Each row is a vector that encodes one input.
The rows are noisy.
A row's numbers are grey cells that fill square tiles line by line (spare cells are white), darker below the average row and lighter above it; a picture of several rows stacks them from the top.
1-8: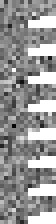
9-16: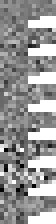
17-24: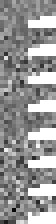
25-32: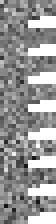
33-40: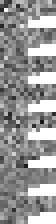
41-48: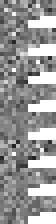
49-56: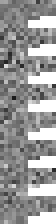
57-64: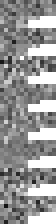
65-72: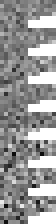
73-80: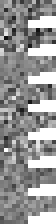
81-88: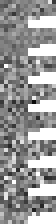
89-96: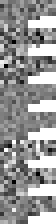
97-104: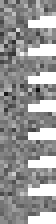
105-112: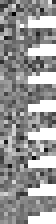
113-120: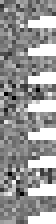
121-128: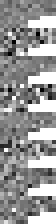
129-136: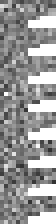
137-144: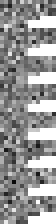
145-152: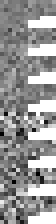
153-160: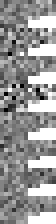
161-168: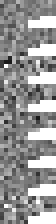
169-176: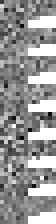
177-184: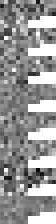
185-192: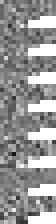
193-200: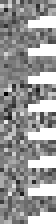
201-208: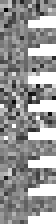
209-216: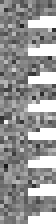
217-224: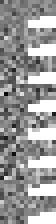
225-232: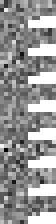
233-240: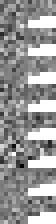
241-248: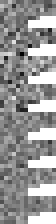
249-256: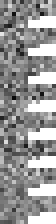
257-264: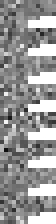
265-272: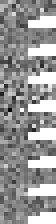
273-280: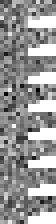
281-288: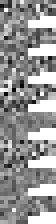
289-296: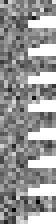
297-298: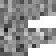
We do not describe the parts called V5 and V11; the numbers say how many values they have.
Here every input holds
a point on a 6-point line and a value of V5, together with either a point on an 8-point line, or a value of V11.
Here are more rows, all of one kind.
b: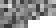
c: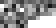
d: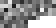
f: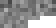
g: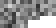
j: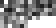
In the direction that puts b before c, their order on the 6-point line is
j, d, b, g, c, f.
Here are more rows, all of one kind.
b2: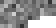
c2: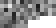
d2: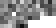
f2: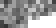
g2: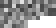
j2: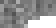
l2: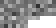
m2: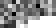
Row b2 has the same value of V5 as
g2 and m2.
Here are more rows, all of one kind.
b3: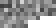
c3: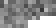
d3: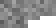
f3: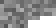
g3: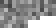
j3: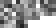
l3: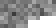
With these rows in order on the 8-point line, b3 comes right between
d3 and l3.
